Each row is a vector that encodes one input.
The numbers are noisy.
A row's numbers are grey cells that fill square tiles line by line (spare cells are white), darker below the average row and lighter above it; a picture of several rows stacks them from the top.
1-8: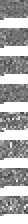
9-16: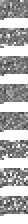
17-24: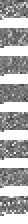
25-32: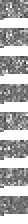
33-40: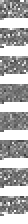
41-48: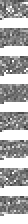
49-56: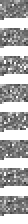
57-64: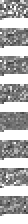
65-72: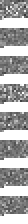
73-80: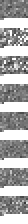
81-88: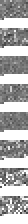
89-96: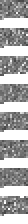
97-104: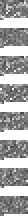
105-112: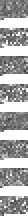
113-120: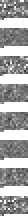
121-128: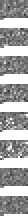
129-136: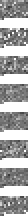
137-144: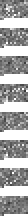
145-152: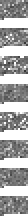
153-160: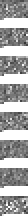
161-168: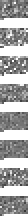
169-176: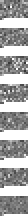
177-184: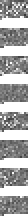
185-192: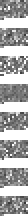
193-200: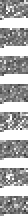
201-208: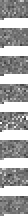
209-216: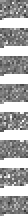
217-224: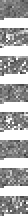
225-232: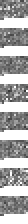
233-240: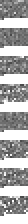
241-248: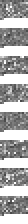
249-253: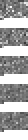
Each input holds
a point on a 10-point line, together with either a point on an 8-point line, or a point on a 10-point line.
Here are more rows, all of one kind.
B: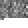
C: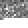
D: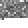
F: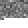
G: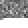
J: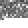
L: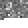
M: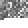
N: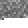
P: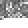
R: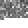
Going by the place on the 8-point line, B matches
F, J and L.
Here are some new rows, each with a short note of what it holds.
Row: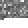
a point on each of two 10-point lines
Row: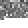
a point on an 8-point line and a point on a 10-point line
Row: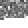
a point on each of two 10-point lines
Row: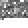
a point on an 8-point line and a point on a 10-point line
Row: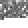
a point on an 8-point line and a point on a 10-point line
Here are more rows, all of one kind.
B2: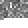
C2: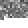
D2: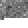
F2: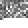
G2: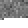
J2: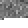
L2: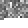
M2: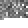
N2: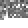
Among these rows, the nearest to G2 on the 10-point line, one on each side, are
J2 and M2.
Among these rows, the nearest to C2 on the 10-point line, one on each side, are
L2 and N2.
